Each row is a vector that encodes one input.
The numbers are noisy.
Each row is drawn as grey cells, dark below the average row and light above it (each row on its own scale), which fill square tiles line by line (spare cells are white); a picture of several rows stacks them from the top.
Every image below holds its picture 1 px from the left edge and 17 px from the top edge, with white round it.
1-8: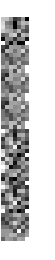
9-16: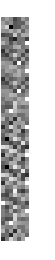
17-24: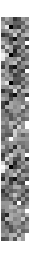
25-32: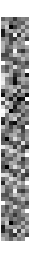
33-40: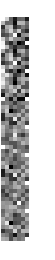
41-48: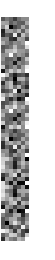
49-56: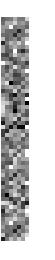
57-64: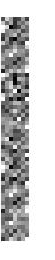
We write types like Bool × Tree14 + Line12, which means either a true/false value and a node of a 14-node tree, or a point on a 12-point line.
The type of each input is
Circle6 + Line5.
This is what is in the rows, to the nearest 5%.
About 55% of them hold a point on a 6-point circle. The rest hold a point on a 5-point line.
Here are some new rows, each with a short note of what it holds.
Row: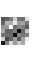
a point on a 6-point circle
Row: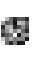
a point on a 5-point line
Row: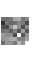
a point on a 6-point circle
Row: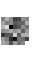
a point on a 5-point line
